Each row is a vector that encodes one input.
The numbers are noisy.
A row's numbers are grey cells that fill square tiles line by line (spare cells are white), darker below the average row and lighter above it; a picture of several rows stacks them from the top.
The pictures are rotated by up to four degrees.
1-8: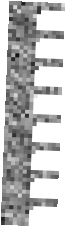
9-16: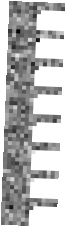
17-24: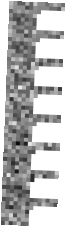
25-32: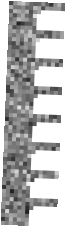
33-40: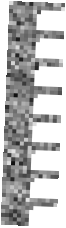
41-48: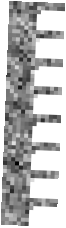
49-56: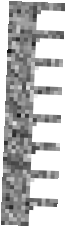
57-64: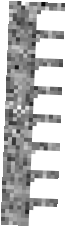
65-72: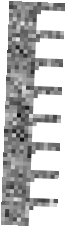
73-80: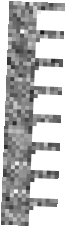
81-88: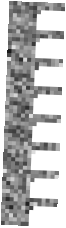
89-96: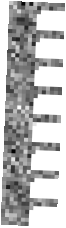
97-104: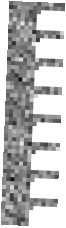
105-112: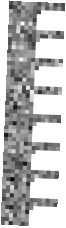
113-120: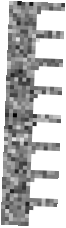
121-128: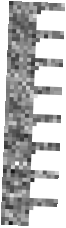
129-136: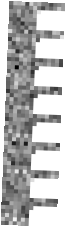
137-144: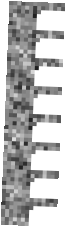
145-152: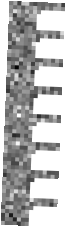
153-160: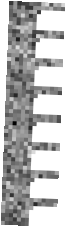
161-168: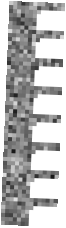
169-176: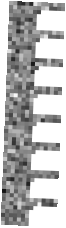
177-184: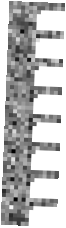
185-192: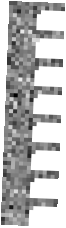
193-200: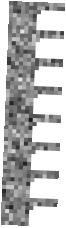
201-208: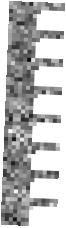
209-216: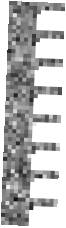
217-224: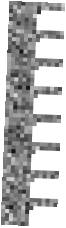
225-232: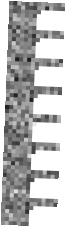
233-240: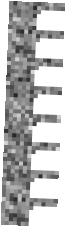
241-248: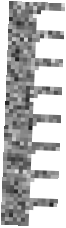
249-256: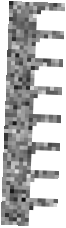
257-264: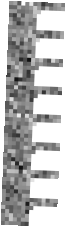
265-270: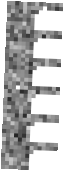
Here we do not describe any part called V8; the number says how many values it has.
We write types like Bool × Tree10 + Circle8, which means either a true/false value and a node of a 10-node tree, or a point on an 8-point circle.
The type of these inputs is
Line10 × V8 + List3(Line4).
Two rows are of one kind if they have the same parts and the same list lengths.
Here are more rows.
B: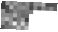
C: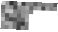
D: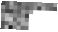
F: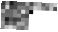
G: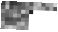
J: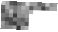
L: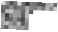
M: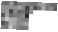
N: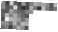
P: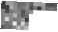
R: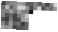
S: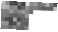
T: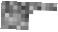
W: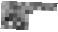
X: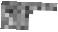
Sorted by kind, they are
B, P
C, J, L, R, S, W
D, N, T, X
F, G
M

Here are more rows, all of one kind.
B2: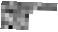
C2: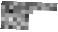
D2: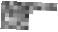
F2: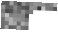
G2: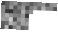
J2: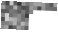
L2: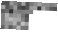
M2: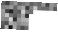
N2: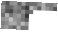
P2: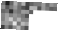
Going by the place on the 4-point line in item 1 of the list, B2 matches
C2, G2 and M2.
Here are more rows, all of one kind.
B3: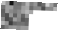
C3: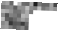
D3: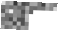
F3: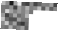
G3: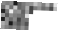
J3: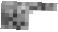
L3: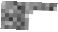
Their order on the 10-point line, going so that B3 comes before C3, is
B3, G3, L3, D3, F3, J3, C3.
